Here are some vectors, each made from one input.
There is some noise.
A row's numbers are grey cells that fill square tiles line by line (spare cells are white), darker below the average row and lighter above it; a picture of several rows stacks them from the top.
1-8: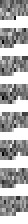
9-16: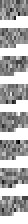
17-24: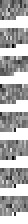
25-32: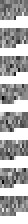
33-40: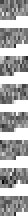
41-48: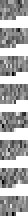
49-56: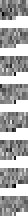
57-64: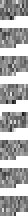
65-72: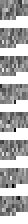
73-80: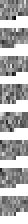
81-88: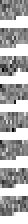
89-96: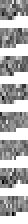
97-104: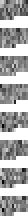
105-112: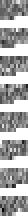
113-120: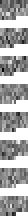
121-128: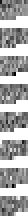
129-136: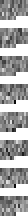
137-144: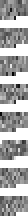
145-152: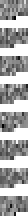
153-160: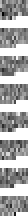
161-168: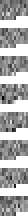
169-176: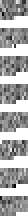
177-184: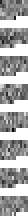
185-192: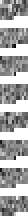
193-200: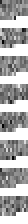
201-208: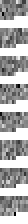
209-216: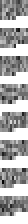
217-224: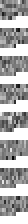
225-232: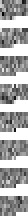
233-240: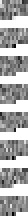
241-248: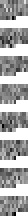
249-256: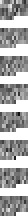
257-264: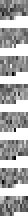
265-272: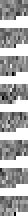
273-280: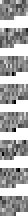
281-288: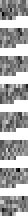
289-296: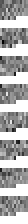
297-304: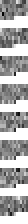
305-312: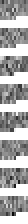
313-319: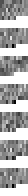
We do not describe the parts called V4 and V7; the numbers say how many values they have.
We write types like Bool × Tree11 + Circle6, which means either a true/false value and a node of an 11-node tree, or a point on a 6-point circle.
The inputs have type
(Circle10 + Unit) × V4 + Line6 × V7.
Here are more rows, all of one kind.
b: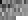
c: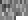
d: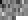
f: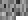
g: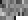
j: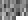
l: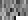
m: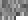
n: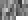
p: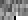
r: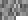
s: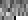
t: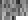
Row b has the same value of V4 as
d and t.
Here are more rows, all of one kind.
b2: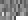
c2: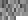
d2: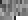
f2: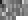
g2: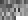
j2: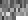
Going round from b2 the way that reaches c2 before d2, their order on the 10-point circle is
b2, c2, f2, d2, g2, j2.
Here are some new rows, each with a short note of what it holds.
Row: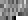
a value of V4
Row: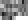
a point on a 6-point line and a value of V7
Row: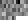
a point on a 10-point circle and a value of V4
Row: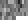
a point on a 10-point circle and a value of V4
